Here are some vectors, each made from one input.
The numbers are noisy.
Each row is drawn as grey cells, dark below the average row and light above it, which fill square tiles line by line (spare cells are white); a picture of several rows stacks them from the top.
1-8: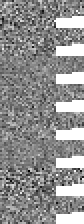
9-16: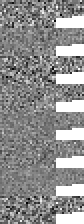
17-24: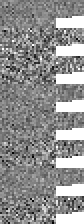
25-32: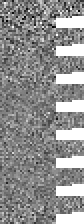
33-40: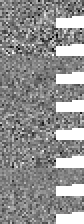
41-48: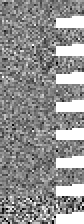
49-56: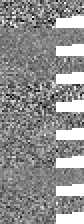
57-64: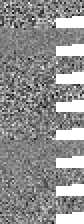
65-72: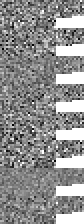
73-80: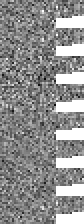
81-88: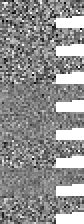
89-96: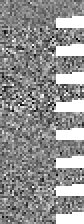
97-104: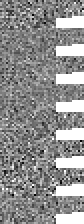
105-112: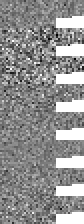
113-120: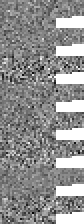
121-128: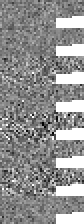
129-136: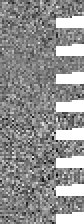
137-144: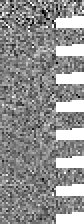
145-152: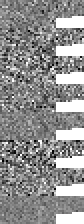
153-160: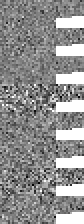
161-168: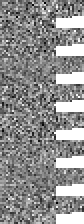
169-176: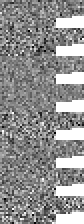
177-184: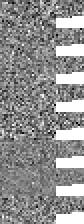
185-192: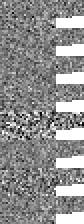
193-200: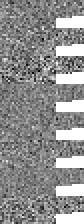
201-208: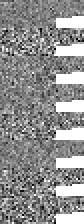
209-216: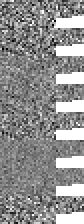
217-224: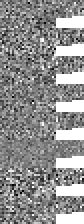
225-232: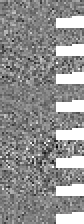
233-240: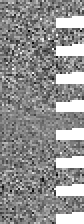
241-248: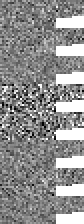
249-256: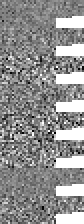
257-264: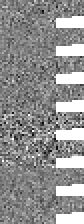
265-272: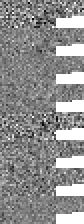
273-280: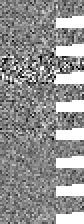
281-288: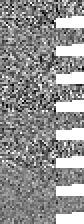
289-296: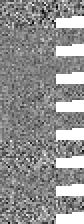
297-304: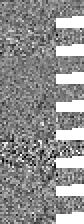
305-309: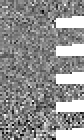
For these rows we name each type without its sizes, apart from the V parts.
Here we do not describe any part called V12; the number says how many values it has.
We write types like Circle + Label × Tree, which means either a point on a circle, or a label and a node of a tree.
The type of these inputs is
Bool × V12 + List(Circle).
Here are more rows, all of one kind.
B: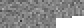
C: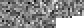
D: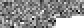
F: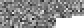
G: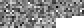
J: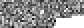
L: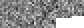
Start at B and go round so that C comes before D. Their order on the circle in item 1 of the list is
B, G, J, F, C, D, L.
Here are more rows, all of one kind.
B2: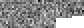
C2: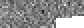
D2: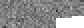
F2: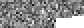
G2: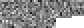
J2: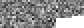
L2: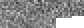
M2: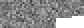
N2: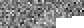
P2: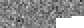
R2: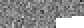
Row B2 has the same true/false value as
C2, G2, L2 and N2.
